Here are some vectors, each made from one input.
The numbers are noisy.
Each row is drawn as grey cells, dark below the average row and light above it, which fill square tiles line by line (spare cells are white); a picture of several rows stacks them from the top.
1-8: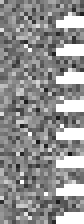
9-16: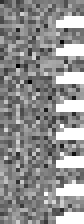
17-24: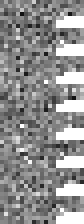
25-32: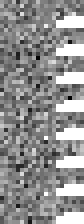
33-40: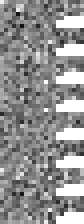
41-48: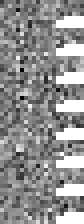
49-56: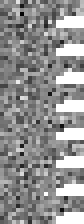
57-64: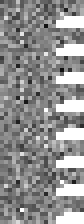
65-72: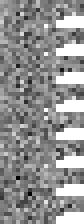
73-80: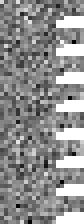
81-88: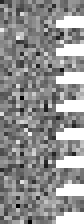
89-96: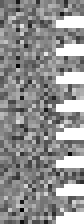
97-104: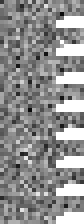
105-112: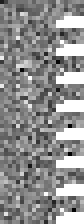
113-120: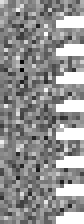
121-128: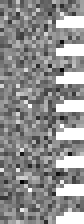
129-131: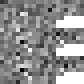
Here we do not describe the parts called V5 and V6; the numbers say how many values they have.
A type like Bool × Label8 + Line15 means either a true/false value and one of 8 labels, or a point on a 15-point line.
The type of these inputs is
(Bool × V6 + Tree7) × V5.
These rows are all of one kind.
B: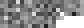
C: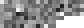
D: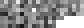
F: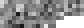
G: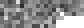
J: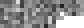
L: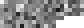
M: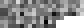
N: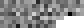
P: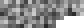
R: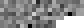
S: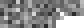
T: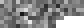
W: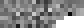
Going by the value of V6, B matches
G, N, P and S.
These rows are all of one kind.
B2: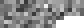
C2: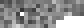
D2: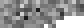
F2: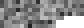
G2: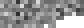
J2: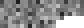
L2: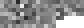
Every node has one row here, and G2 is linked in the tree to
F2, J2 and L2.
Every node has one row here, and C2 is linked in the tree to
L2.
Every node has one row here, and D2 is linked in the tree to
J2.
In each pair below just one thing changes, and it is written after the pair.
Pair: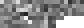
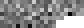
the value of V5
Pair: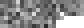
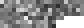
the value of V5
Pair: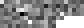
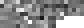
the value of V6
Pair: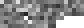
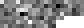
the true/false value
